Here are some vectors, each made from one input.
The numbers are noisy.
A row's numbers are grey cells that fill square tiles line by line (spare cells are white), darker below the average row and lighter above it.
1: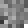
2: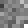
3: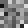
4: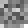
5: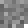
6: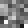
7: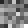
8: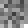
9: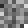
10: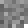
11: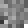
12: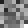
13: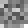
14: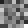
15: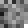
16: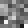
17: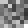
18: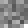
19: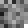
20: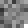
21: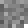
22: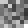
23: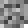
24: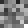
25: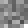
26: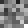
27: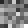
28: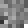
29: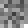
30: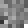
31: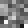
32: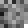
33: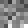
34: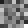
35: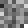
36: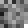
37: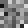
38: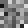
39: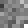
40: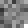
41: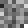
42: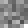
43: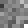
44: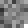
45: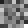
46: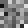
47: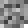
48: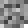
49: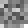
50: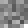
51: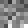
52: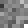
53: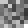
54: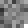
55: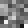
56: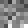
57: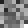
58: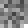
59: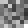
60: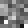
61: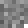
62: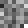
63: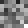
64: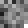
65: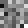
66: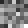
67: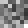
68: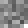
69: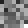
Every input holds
either a point on an 8-point line, or a node of a 10-node tree.
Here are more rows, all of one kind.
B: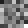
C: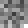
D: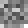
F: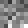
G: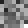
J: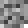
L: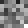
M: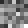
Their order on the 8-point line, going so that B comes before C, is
L, G, B, M, F, C, D, J.
